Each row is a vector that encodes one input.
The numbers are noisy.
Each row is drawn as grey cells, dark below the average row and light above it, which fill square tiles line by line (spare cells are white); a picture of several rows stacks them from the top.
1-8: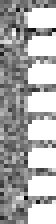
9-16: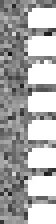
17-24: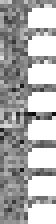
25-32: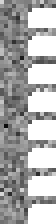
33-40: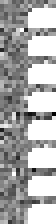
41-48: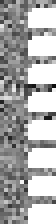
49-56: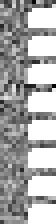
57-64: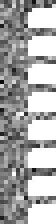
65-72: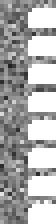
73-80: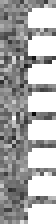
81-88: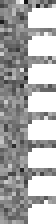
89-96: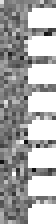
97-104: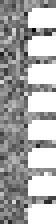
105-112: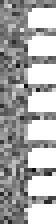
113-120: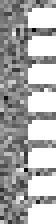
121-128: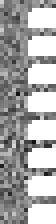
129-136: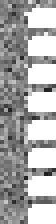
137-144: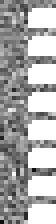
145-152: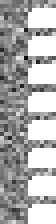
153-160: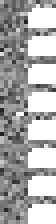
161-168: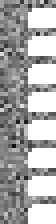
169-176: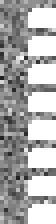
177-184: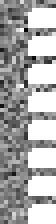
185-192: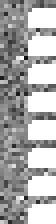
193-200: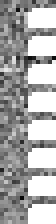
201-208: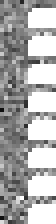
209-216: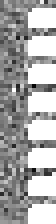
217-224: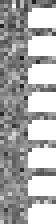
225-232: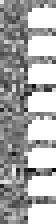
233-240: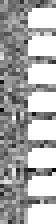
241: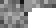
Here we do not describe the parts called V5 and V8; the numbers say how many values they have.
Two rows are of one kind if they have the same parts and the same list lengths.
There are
3 kinds of row.
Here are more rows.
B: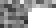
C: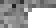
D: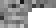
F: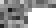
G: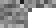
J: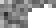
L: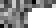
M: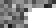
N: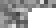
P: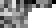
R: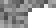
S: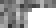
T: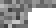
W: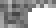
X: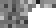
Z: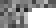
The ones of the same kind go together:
B, N, W, X
C, D, F, G, J, R, T
L, M, P, S, Z

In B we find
a point on a 7-point line and a value of V8.
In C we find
a value of V5 and a value of V8.
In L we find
a point on a 9-point line.
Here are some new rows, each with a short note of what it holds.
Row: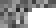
a point on a 9-point line
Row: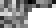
a point on a 9-point line
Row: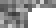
a point on a 7-point line and a value of V8
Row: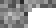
a point on a 7-point line and a value of V8
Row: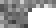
a point on a 7-point line and a value of V8
